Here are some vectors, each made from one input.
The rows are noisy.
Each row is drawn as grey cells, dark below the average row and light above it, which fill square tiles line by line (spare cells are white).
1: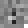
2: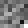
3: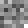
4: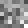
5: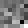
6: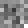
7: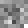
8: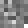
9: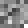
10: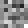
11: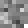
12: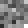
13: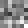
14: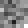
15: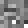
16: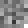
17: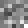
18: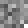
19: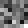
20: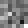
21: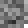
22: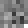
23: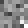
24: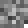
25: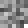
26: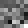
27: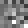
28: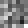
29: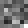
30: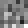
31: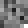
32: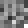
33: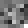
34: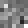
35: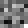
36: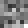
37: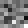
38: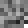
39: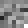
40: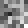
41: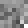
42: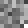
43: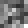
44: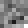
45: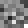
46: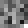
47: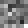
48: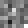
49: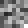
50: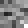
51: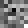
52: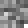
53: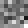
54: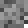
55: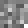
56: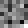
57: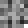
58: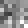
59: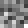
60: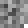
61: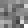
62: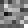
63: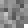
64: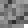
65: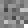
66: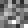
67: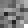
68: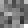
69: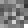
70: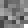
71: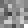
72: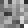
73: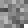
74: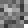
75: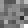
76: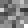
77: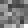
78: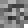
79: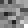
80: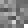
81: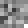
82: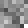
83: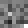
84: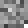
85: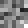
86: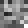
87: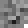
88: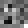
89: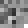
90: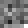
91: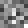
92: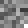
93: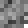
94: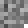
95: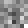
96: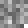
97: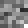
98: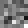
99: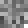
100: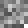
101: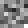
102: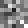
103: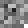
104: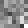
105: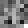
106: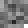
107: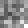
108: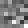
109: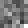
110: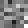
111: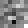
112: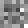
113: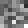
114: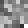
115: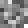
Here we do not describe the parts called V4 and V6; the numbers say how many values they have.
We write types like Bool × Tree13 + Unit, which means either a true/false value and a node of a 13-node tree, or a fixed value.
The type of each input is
Bool × Line5 × V4 × V6.
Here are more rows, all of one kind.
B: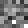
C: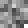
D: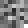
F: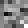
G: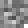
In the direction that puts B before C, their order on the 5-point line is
B, G, C, D, F.
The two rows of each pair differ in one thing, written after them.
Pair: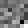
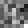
the value of V4
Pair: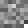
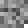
the value of V4
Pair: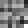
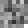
the place on the 5-point line
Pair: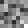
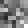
the value of V4
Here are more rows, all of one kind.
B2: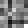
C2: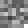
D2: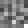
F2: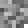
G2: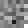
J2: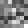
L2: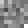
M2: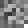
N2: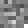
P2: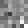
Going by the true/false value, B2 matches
G2 and M2.
